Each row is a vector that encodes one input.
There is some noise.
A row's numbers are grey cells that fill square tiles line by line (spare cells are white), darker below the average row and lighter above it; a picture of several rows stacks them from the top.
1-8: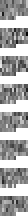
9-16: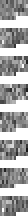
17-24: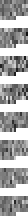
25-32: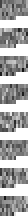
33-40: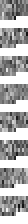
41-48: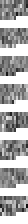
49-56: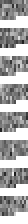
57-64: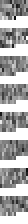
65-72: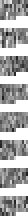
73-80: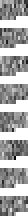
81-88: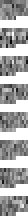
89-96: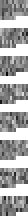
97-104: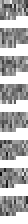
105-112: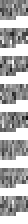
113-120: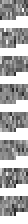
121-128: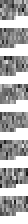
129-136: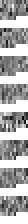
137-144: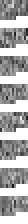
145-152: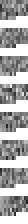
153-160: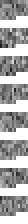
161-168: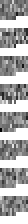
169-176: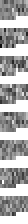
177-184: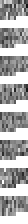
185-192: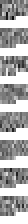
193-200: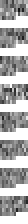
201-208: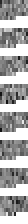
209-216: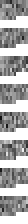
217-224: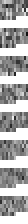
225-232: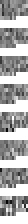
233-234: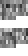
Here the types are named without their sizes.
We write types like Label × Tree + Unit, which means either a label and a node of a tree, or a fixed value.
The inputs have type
(Circle + Line × Line) × Line × Line.
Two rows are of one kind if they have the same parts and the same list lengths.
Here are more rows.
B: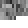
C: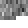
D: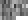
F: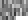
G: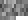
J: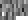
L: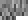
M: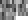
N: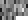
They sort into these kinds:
B, C, J
D, F, G, L, M, N

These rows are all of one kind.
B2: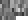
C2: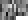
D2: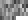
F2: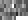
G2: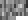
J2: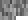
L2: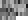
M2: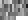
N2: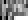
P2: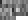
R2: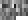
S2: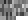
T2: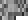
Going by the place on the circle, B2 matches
N2, P2 and T2.
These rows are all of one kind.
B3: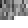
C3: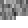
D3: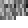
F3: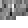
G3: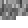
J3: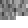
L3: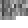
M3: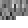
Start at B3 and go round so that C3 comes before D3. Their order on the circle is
B3, J3, C3, G3, L3, D3, F3, M3.
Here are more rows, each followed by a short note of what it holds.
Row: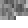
a point on each of four lines
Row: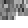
a point on each of four lines
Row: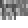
a point on a circle and a point on each of two lines
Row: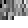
a point on a circle and a point on each of two lines
